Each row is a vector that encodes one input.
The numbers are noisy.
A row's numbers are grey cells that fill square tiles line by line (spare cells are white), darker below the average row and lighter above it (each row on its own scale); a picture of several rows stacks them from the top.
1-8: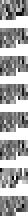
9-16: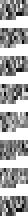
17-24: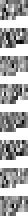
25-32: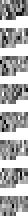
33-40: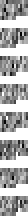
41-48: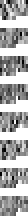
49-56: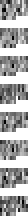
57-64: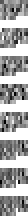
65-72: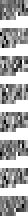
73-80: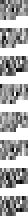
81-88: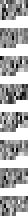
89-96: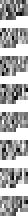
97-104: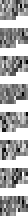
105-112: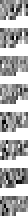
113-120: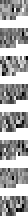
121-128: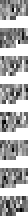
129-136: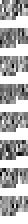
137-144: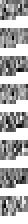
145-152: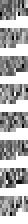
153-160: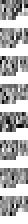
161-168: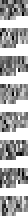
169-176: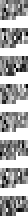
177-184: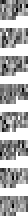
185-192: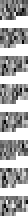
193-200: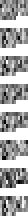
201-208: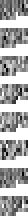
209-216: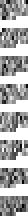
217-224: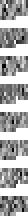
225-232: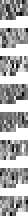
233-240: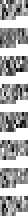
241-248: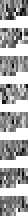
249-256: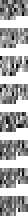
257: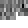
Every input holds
either a point on a 7-point line and a true/false value, or a list of up to two points on a 6-point circle.
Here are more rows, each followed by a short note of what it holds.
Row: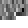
a point on a 7-point line and a true/false value
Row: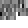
a point on a 7-point line and a true/false value
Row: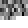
the empty list
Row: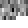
a list of two items
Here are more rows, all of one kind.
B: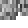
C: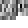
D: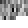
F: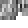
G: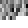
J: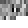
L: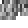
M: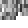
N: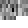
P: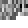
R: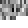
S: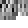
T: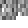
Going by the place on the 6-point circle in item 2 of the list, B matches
M, P, R and T.
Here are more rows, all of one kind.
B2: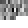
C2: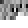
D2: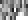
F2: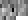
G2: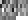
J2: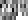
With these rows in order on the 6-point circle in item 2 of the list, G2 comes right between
B2 and F2.
